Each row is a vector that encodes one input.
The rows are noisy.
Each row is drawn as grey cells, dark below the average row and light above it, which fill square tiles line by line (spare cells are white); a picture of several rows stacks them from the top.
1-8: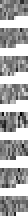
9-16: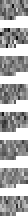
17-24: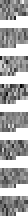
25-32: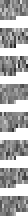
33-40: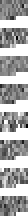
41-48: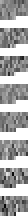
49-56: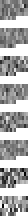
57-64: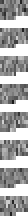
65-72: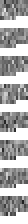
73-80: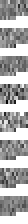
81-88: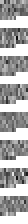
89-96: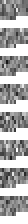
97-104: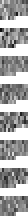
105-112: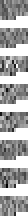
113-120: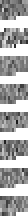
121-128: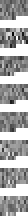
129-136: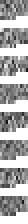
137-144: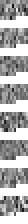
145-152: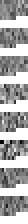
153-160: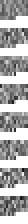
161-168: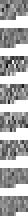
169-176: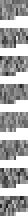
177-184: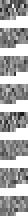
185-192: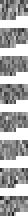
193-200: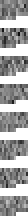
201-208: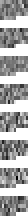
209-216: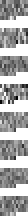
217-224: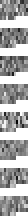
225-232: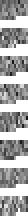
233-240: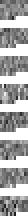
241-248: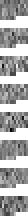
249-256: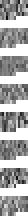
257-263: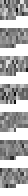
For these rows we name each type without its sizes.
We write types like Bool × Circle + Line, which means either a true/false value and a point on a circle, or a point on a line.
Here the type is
(Bool × Bool × Bool × Bool + Unit) × Circle × Circle.
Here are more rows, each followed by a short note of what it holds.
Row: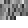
a point on each of two circles and four true/false values
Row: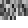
a point on each of two circles and four true/false values
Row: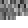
a point on each of two circles and four true/false values
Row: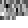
a point on each of two circles
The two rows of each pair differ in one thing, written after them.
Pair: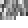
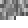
the place on one of the two circles
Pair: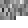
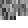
the place on one of the two circles
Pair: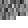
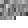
one of the four true/false values
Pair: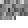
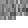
one of the four true/false values
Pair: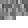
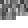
one of the four true/false values
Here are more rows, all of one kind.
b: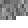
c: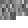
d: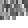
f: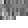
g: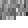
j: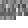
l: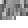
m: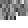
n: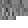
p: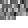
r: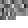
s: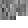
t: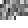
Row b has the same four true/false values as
d and p.
